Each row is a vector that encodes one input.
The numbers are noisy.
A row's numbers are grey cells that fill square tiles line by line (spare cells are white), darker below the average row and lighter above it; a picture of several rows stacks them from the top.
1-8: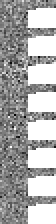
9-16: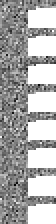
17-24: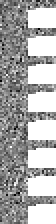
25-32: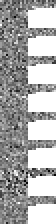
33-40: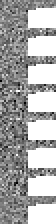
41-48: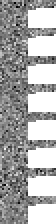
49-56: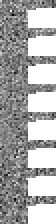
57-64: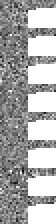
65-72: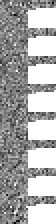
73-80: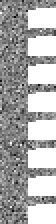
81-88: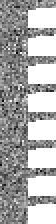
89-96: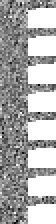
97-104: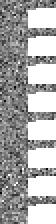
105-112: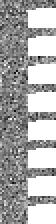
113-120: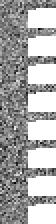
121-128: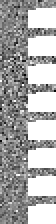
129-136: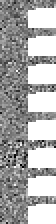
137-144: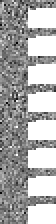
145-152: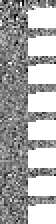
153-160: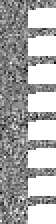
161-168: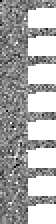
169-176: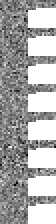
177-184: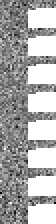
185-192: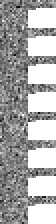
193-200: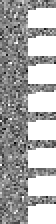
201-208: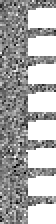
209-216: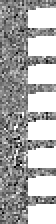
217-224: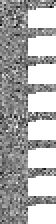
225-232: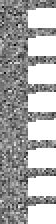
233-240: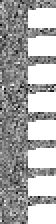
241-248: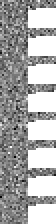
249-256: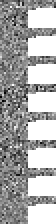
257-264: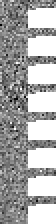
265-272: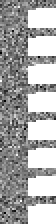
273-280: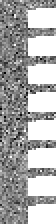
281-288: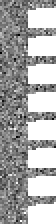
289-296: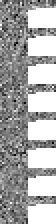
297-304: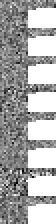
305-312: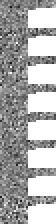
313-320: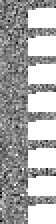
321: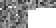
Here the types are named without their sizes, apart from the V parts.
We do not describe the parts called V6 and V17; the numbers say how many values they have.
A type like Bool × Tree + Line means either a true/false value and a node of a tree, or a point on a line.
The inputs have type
(Bool × Bool × Bool × Bool + V6) × (Circle + V17).
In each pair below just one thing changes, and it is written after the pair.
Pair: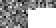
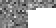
the place on the circle
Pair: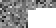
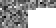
the value of V6
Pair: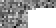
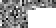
the value of V6
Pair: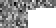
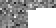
the place on the circle
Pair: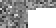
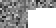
the place on the circle
